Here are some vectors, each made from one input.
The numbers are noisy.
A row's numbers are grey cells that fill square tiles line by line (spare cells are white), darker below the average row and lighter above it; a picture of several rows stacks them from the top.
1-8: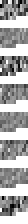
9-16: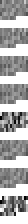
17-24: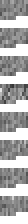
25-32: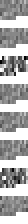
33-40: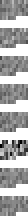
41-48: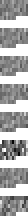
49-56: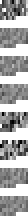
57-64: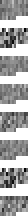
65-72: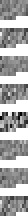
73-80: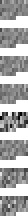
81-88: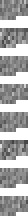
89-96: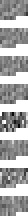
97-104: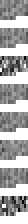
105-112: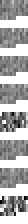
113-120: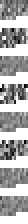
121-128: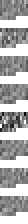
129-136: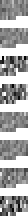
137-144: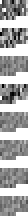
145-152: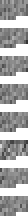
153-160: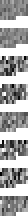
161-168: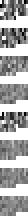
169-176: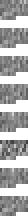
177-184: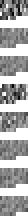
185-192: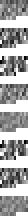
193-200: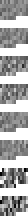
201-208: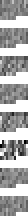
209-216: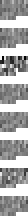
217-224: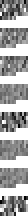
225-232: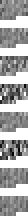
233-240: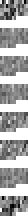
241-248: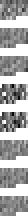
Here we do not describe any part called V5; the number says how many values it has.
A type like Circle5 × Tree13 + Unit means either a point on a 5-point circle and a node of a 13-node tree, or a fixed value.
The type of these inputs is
Bool × Line7 × (Line9 + V5) + Line10.
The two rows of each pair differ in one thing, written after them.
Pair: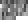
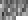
the place on the 7-point line
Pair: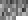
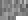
the true/false value
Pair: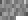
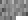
the place on the 9-point line
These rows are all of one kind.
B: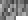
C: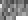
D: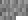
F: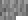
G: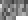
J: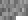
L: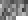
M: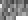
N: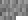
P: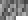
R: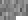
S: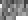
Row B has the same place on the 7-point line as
F and R.
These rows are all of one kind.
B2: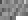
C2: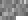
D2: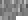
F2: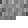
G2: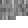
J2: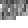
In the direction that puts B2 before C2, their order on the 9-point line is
F2, G2, B2, C2, J2, D2.
